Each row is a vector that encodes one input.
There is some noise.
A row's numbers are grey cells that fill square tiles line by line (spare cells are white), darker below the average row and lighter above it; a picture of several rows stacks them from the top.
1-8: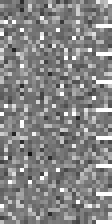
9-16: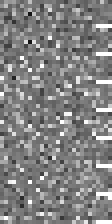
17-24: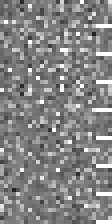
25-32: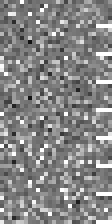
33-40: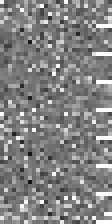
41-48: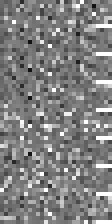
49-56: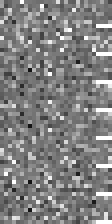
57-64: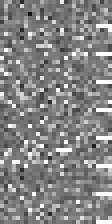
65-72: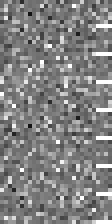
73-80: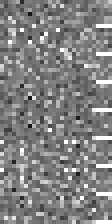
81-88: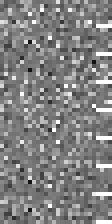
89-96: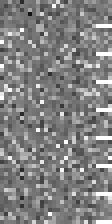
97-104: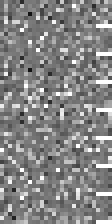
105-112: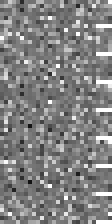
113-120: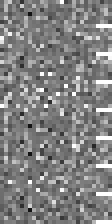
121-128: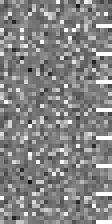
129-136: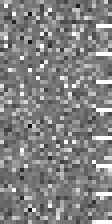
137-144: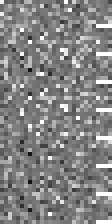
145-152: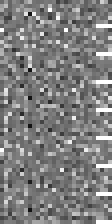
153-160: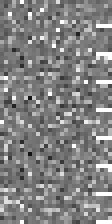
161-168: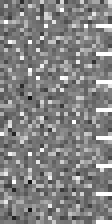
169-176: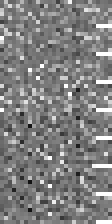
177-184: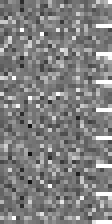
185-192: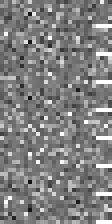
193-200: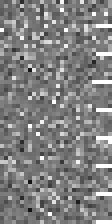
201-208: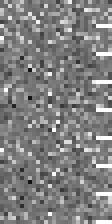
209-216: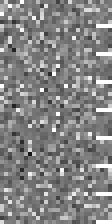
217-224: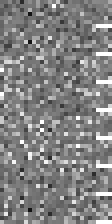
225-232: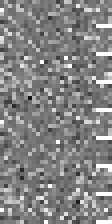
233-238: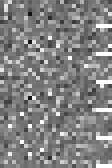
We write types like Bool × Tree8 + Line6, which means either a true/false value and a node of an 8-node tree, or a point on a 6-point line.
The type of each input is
Bool × Line8 + Circle20.
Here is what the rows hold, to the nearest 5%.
About 50% of them hold a point on a 20-point circle. The rest hold a point on an 8-point line and a true/false value.
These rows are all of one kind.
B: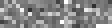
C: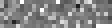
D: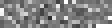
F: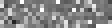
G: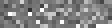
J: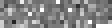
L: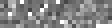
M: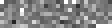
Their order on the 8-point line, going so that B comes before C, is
B, G, L, D, C, F, M, J.
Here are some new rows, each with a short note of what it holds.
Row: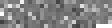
a point on an 8-point line and a true/false value
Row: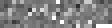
a point on an 8-point line and a true/false value
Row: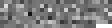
a point on a 20-point circle
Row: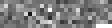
a point on a 20-point circle
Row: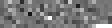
a point on a 20-point circle
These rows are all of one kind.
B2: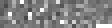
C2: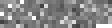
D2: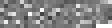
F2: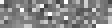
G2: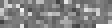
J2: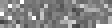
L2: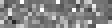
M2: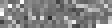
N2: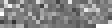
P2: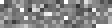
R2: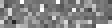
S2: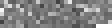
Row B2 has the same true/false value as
D2, L2 and R2.
